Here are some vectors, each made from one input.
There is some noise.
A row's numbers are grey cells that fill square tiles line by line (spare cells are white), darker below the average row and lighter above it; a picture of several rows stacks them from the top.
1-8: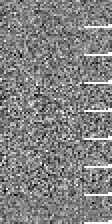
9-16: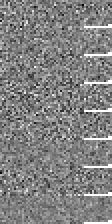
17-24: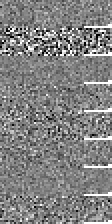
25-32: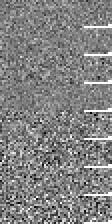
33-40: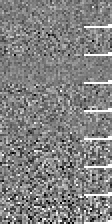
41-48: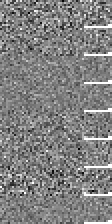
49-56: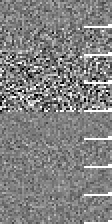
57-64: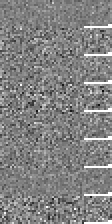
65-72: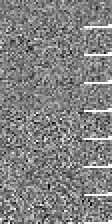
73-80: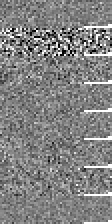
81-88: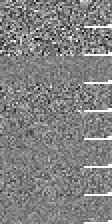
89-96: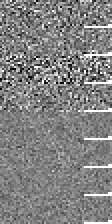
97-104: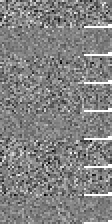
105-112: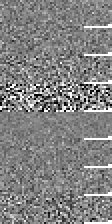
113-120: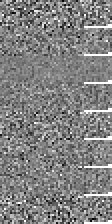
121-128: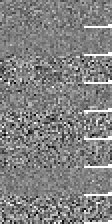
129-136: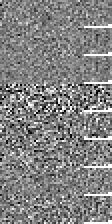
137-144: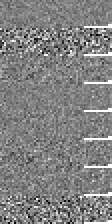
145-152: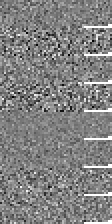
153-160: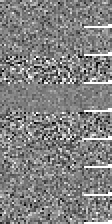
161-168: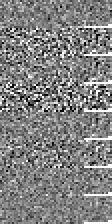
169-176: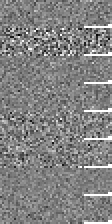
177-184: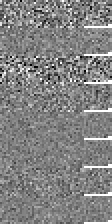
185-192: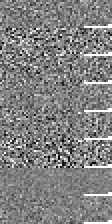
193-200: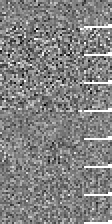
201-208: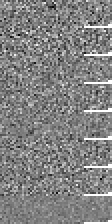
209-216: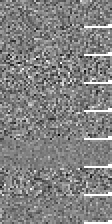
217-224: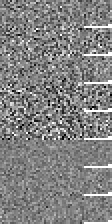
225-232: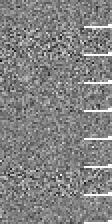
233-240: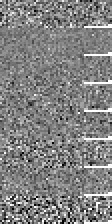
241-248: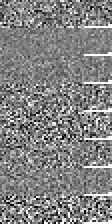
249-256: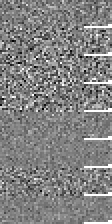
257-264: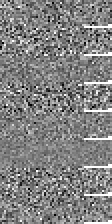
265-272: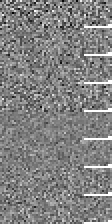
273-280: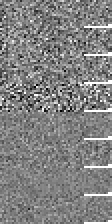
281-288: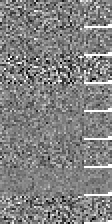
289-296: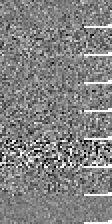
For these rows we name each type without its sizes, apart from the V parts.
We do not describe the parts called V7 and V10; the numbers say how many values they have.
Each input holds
either a fixed value, or a label and a value of V10, or three true/false values and a value of V7.
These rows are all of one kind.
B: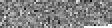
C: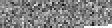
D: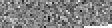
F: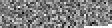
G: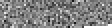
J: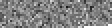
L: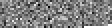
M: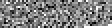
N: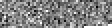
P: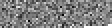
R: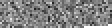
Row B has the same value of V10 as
F, G and M.
